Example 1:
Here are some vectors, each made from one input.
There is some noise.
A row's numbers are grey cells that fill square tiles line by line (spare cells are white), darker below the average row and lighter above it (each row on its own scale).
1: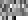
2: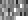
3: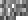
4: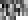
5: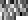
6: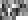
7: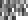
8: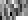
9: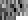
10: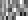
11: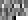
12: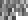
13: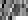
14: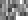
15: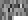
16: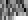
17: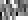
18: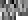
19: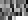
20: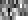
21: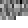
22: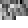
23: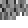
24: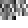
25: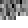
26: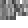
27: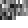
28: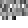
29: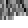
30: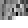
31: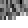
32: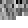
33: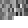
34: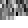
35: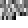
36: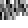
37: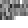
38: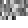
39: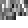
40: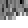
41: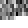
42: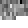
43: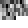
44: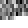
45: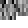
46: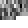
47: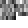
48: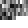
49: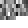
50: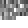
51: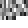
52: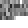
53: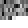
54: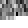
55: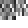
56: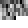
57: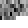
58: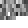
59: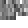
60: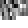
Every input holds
a point on a 6-point line and four true/false values.
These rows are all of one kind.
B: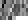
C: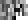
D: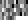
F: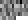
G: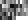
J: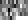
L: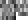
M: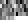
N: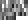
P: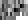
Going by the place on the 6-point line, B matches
C and P.
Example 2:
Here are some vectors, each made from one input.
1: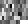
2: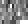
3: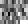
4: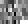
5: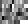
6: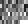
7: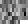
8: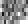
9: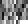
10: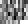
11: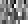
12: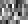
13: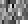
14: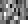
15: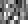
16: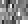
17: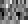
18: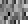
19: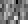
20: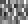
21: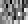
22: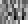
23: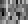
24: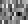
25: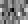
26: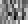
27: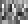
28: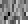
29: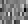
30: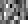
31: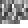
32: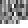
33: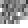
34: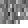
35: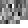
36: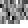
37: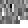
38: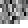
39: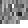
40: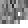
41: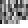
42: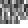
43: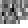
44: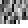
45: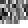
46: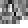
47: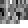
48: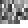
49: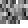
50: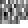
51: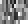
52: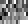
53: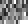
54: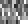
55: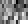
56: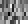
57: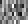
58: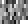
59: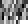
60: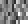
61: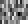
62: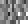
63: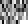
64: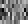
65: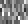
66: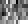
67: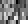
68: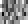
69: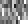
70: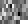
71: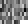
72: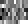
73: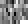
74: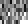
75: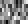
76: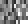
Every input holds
either a node of a 9-node tree, or three true/false values.
